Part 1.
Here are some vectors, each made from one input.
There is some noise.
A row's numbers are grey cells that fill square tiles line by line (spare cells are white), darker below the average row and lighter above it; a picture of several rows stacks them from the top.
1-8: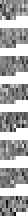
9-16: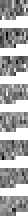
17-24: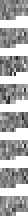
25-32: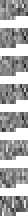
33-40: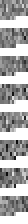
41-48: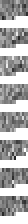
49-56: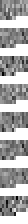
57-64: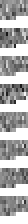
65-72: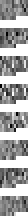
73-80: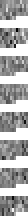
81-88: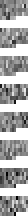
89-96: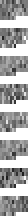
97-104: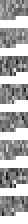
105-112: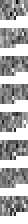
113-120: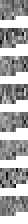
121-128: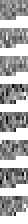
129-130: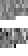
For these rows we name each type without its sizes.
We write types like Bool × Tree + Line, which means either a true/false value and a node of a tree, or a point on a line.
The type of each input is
Bool × (Circle + Label).
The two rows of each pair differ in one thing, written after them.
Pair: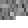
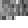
the place on the circle
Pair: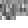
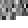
the true/false value
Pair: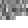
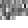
the place on the circle
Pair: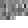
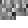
the place on the circle
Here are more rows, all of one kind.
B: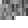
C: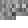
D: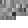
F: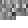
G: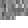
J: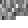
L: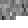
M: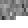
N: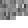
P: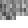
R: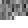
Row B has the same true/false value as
L, M and R.
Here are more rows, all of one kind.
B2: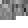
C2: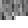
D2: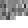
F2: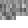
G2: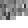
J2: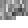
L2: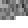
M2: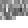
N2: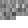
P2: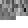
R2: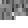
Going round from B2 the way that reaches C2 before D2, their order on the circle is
B2, J2, M2, L2, R2, C2, D2, G2, N2, F2, P2.
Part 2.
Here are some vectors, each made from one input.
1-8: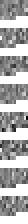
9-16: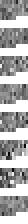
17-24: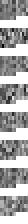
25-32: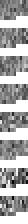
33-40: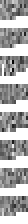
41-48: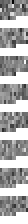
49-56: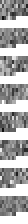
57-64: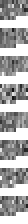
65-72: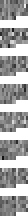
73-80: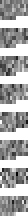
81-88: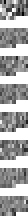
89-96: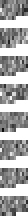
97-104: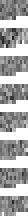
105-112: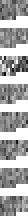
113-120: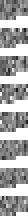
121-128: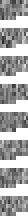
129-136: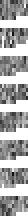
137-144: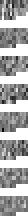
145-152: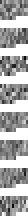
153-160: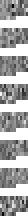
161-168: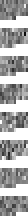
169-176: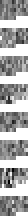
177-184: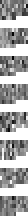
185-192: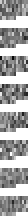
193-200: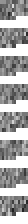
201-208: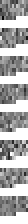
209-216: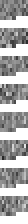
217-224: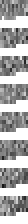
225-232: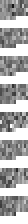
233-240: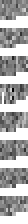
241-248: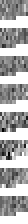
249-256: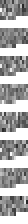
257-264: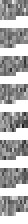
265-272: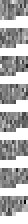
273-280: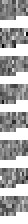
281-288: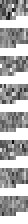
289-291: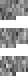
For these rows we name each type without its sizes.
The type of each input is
List(Line).
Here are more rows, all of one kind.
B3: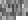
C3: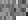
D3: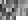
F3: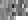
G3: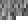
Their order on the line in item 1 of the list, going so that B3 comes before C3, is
F3, B3, D3, G3, C3.
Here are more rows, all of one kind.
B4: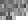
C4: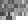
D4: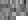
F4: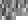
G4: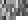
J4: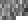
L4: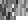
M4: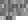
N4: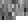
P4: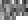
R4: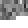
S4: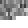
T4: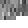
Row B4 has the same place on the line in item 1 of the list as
C4, M4 and S4.
